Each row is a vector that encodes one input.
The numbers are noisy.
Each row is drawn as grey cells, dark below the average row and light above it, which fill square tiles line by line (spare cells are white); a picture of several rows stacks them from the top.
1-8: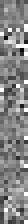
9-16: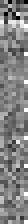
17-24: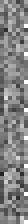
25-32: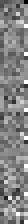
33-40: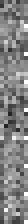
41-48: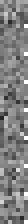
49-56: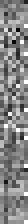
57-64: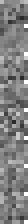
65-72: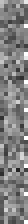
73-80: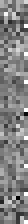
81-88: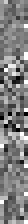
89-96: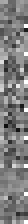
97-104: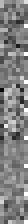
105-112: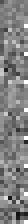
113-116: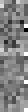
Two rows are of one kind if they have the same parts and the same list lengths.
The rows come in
2 kinds.
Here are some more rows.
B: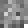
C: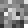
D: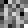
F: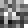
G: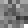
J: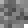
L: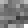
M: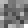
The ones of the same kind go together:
B, C, D
F, G, J, L, M

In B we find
a point on a 3-point line, a point on a 5-point line and a true/false value.
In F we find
a point on each of three 4-point lines.
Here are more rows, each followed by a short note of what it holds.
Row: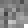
a point on a 3-point line, a point on a 5-point line and a true/false value
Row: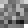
a point on each of three 4-point lines
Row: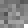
a point on a 3-point line, a point on a 5-point line and a true/false value
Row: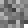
a point on each of three 4-point lines
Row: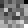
a point on a 3-point line, a point on a 5-point line and a true/false value
